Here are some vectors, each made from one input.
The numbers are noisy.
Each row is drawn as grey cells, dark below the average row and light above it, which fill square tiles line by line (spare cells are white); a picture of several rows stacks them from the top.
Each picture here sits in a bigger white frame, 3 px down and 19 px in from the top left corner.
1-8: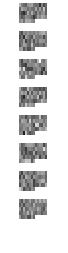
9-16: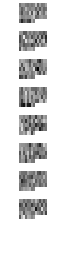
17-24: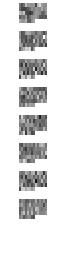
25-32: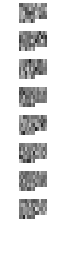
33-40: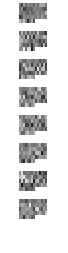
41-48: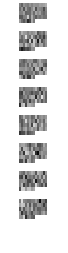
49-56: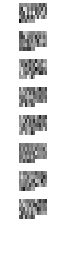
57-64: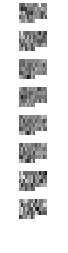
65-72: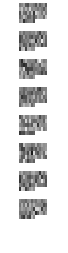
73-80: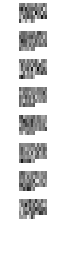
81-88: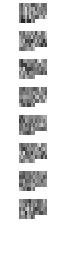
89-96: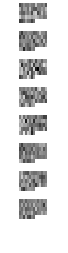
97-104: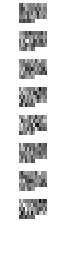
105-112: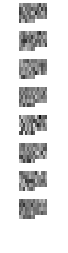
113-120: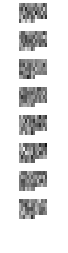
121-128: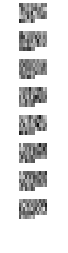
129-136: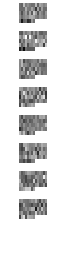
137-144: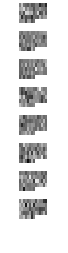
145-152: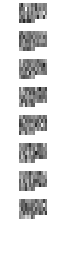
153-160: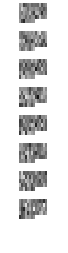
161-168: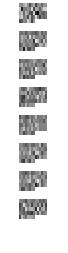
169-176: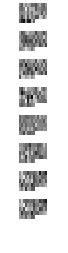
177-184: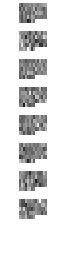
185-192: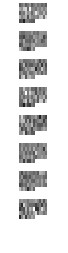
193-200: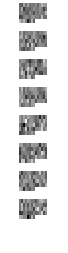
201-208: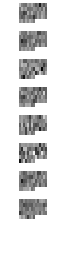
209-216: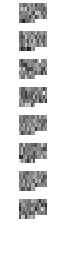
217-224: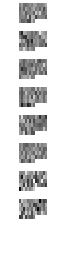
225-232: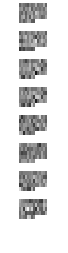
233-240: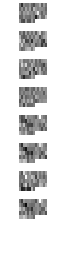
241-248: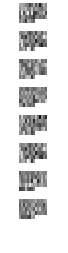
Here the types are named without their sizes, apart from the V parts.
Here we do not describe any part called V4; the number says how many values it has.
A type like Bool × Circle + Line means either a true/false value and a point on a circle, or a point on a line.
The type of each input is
Bool × Line × Tree × (Tree + V4).
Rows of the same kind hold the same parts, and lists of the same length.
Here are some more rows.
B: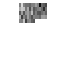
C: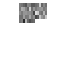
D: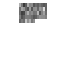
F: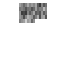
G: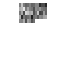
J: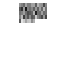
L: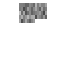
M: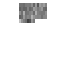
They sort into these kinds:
B, D, F, G, J
C, L, M

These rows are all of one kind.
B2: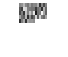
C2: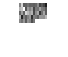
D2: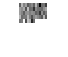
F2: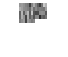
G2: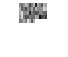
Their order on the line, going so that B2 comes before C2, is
G2, D2, F2, B2, C2.
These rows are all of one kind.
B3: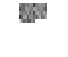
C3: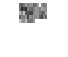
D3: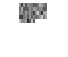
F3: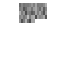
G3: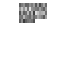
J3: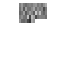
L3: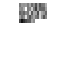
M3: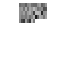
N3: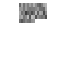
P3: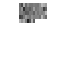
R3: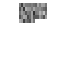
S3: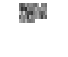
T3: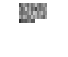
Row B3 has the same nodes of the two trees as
C3 and S3.
